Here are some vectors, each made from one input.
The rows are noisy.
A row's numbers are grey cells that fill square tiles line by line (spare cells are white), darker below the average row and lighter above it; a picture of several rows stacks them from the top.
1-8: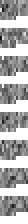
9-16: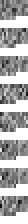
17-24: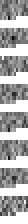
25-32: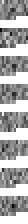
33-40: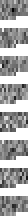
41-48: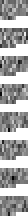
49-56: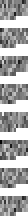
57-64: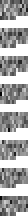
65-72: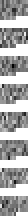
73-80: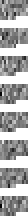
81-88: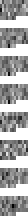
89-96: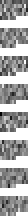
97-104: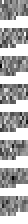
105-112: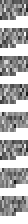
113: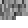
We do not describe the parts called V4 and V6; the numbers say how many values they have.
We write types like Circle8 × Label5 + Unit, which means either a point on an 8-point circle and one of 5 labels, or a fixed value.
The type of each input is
Bool × Bool × Bool + Line5 + V4 × V6.
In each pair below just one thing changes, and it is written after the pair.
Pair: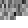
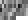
the value of V6
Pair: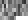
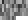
the value of V6
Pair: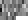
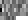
the value of V4
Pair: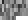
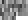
the value of V4
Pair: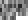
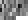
the value of V4
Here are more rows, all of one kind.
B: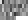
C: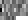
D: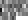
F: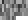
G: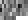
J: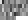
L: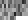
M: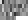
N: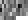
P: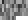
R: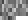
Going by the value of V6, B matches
J and M.
